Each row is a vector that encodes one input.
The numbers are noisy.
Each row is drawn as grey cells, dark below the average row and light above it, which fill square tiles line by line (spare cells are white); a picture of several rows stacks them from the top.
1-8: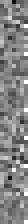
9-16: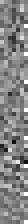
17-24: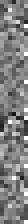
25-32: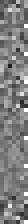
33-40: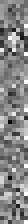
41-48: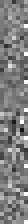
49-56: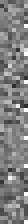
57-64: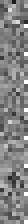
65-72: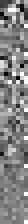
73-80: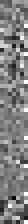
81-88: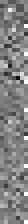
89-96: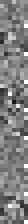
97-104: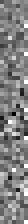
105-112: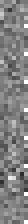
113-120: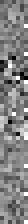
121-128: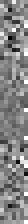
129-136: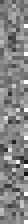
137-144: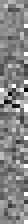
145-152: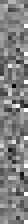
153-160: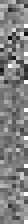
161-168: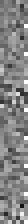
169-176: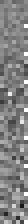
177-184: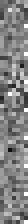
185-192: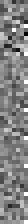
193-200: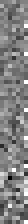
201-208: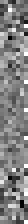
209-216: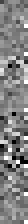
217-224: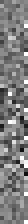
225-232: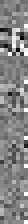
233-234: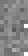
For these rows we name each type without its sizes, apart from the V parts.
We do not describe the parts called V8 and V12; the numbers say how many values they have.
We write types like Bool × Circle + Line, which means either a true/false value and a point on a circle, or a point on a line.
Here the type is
(Line + V12) × V8 + Tree.
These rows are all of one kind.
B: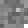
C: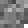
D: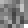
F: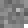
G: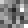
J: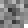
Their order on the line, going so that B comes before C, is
B, F, G, C, J, D.
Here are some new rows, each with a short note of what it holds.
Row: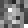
a value of V8 and a value of V12
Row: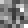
a point on a line and a value of V8
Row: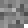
a node of a tree
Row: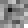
a value of V8 and a value of V12
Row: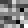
a node of a tree
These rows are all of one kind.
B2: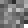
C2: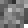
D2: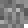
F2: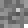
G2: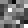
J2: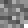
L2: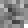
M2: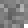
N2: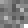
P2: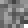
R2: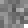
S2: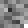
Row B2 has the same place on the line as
C2, G2, M2 and S2.
